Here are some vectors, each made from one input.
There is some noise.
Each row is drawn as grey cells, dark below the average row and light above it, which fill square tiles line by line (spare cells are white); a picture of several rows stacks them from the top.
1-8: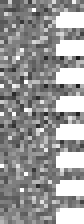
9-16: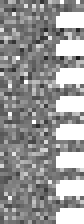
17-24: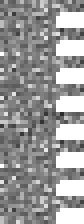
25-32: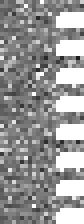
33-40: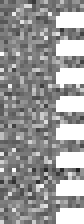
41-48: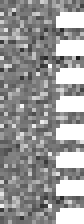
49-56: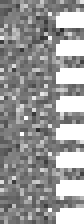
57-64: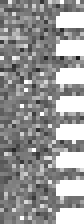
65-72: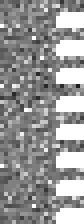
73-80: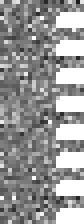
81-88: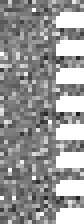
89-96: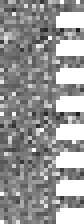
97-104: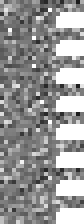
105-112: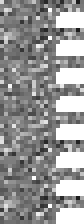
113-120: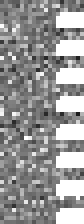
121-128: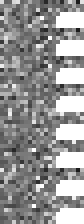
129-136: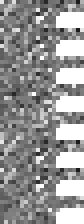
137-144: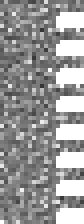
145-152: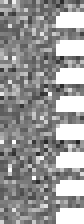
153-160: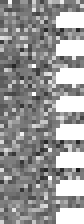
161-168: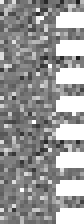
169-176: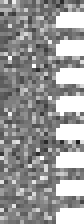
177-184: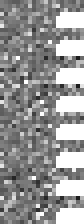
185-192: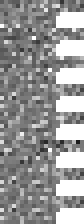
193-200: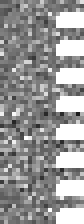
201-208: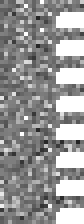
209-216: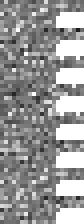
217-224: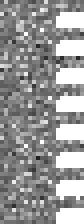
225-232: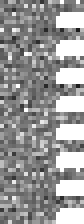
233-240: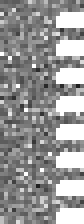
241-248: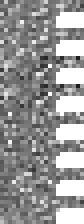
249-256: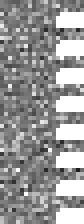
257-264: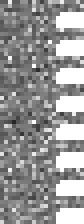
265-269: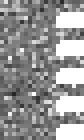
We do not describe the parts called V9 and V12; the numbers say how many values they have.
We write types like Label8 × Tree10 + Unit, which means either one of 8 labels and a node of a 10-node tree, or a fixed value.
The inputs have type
Bool × V9 + Line8 + V12.
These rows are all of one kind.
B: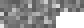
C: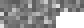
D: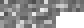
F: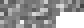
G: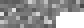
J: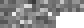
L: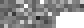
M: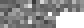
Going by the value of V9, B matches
C and M.
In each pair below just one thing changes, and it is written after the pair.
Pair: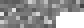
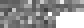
the true/false value
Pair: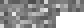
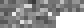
the true/false value
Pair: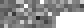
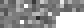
the value of V9
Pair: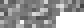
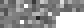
the true/false value
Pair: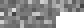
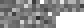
the true/false value
